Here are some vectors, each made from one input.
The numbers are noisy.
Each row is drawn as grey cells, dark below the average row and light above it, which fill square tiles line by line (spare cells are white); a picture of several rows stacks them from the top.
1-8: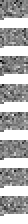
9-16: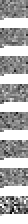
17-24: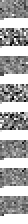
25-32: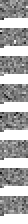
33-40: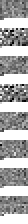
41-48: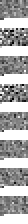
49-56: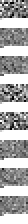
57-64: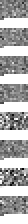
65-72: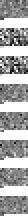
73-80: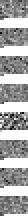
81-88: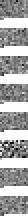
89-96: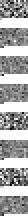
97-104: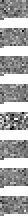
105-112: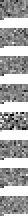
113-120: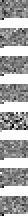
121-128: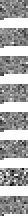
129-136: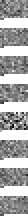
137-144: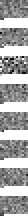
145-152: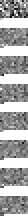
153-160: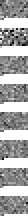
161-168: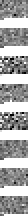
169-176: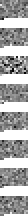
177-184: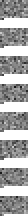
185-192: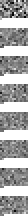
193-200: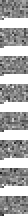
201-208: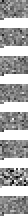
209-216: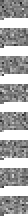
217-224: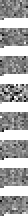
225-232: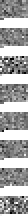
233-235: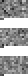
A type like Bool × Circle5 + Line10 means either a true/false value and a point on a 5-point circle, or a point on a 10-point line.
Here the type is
(Bool × Circle9 + Label8) × Tree9 + Circle5.
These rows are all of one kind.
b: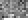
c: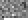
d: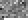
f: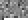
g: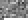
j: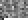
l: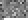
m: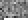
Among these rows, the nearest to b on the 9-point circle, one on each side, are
c and d.
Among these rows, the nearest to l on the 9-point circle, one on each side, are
c and j.
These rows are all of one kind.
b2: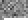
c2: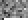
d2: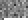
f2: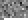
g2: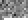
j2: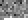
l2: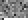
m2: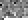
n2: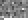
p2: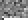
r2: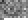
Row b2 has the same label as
d2, g2 and r2.
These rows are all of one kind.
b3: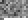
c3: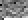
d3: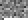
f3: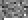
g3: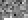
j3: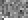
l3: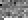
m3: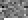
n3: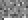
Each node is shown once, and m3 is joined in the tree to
f3, j3 and n3.
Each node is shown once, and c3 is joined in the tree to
l3.
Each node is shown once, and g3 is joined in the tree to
d3.
